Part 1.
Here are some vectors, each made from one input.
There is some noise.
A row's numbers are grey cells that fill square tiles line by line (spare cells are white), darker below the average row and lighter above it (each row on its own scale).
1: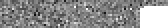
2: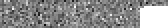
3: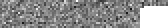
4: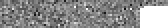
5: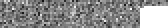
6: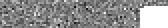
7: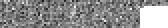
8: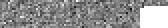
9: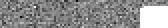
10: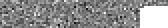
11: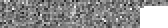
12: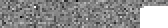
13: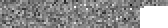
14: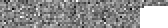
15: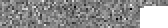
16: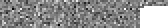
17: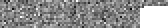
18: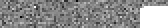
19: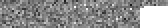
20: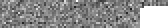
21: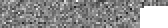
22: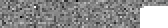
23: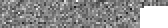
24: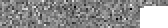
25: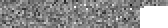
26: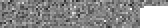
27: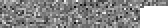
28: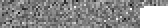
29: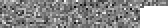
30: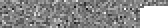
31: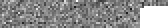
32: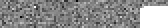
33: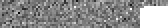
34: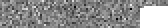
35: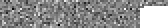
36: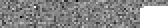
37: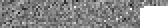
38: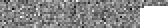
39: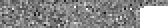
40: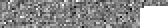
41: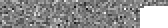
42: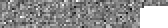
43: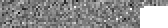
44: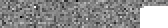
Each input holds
a true/false value, together with either a point on a 6-point circle, or a fixed value.
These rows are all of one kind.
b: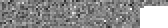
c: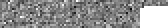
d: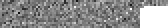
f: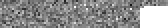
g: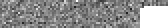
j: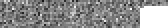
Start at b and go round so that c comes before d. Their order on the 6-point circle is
b, j, g, c, f, d.
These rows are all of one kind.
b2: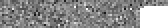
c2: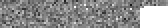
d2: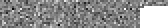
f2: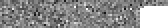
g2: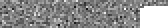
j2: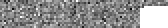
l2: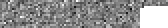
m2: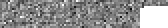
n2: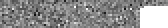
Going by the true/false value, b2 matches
c2, f2 and n2.
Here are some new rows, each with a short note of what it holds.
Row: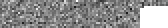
a point on a 6-point circle and a true/false value
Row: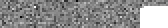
a true/false value
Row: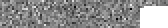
a true/false value
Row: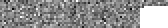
a point on a 6-point circle and a true/false value
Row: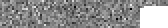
a true/false value
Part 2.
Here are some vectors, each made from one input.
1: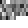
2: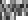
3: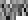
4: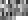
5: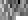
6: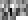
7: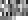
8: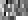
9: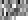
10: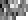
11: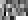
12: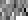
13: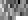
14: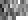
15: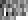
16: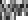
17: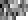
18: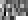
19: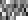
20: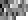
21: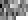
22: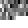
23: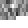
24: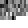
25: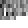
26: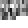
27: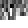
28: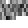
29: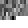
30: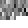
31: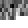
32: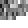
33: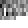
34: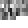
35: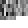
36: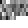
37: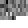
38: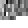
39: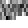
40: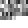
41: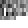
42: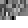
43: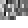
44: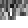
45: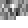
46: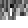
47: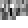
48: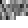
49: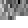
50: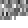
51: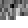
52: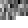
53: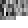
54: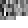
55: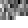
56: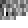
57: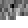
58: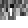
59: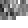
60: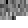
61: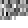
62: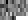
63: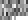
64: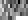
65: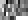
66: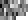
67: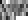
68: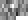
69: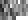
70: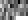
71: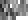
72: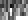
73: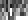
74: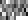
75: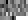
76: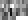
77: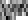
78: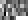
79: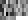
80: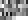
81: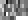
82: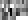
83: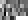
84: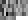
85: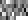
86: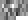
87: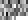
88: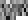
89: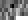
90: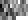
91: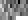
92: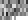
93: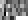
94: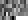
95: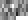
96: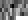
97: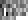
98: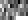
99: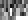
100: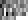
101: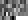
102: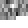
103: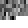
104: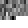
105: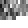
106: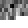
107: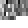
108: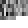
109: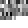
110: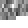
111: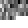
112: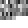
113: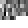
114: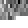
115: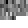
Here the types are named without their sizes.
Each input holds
either a point on a line, or four true/false values.
